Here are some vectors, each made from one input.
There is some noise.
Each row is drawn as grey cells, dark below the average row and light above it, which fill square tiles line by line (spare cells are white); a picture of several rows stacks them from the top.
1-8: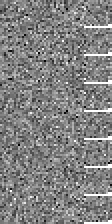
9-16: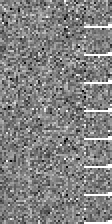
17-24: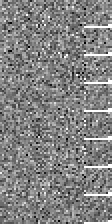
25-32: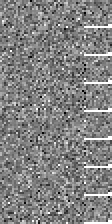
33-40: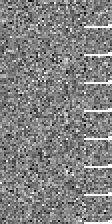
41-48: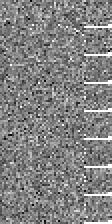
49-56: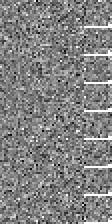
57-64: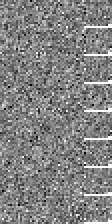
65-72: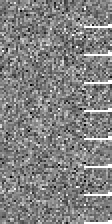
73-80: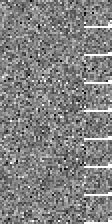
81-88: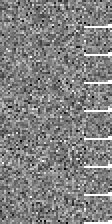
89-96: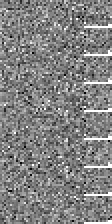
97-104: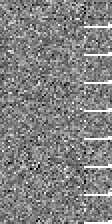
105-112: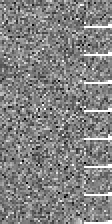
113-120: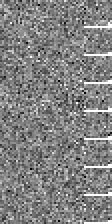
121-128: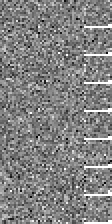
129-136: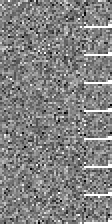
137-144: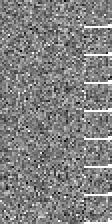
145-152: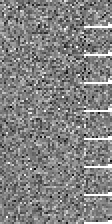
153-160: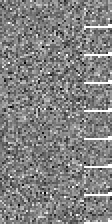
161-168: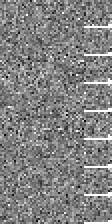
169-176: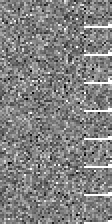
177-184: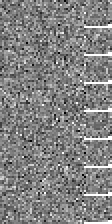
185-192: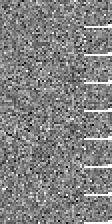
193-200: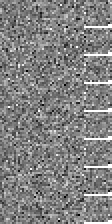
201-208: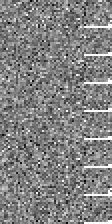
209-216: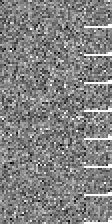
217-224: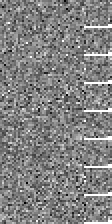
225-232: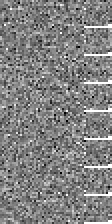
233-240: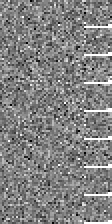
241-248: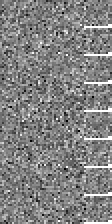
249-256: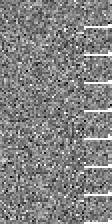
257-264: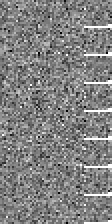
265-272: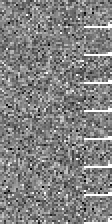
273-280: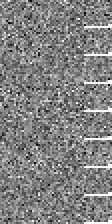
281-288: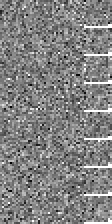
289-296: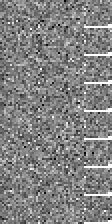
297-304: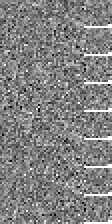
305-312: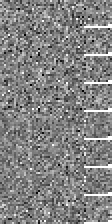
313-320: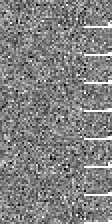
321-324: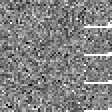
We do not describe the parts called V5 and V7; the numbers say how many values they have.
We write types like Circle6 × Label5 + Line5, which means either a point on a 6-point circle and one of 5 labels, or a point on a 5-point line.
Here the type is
(Circle11 × Line6 + Circle13 × V5) × V7.
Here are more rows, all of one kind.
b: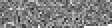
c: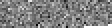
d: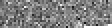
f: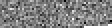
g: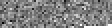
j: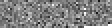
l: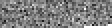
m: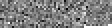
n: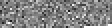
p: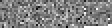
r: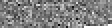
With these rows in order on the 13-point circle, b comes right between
n and r.
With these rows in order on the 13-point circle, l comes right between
d and g.
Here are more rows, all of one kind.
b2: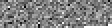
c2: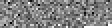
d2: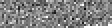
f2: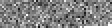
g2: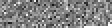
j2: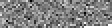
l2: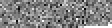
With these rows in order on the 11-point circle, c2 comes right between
d2 and j2.
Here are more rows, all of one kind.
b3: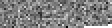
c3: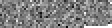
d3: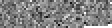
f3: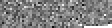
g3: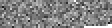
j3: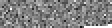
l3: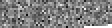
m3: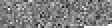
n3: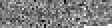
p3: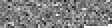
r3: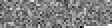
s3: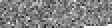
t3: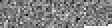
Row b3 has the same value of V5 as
l3 and m3.
